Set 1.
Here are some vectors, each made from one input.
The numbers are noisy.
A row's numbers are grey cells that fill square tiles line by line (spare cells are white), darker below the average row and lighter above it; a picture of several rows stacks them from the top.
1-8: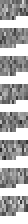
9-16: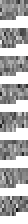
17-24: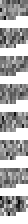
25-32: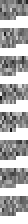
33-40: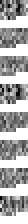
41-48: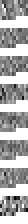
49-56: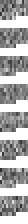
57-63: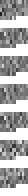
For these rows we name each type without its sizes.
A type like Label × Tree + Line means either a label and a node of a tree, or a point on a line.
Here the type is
List(Line).
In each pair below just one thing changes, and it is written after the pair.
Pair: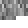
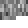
the place on the line in item 2 of the list
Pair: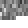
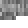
the place on the line in item 1 of the list
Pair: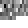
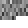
the place on the line in item 2 of the list
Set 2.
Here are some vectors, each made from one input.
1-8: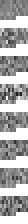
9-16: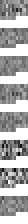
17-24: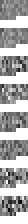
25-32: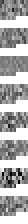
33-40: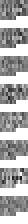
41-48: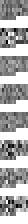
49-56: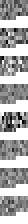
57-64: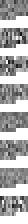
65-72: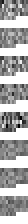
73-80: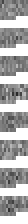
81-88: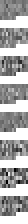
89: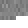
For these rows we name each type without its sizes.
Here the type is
Bool × (Tree + Unit).
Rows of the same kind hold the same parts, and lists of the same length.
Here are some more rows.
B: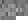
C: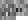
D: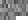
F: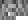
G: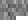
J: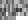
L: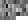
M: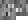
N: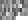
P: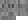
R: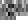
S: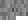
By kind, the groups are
B, F, G, J, L, M, N, P, R
C, D, S

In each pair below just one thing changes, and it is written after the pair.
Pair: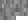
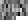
the true/false value
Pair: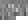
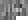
the true/false value
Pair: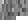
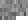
the node of the tree
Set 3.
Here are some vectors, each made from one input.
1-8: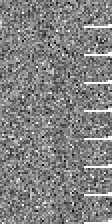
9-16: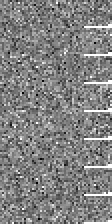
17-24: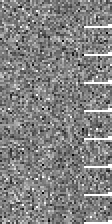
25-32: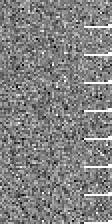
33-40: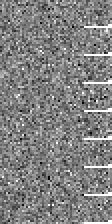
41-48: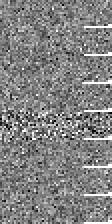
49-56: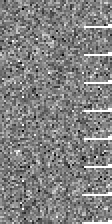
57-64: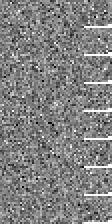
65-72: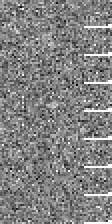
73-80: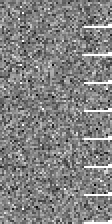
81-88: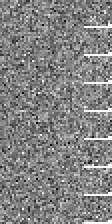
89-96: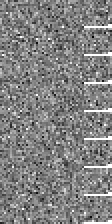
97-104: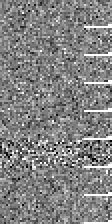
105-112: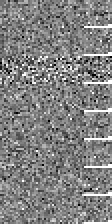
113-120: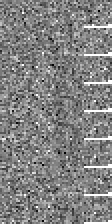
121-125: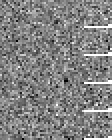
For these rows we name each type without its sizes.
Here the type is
Label × Label + Unit.
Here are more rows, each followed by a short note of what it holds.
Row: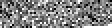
a fixed value
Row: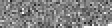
two labels
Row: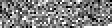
a fixed value
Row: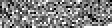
a fixed value
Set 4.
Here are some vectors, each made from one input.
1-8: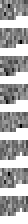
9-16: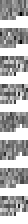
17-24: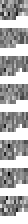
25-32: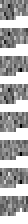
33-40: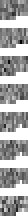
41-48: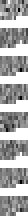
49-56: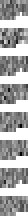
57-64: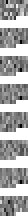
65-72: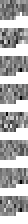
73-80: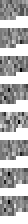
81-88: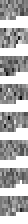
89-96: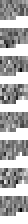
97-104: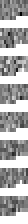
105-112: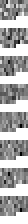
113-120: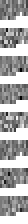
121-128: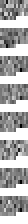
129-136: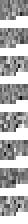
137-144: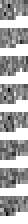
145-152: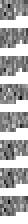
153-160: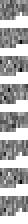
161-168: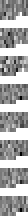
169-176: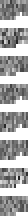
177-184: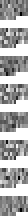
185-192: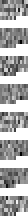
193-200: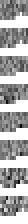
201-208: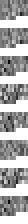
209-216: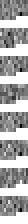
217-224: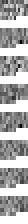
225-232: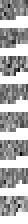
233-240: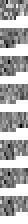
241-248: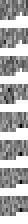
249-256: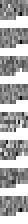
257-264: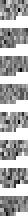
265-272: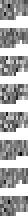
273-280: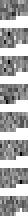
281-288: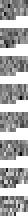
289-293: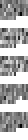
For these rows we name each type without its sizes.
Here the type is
Bool × Bool × Bool × Bool + Line × Line + Unit.
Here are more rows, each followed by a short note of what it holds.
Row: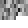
a point on each of two lines
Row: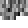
a fixed value
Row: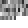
a point on each of two lines
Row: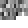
a point on each of two lines
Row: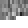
four true/false values
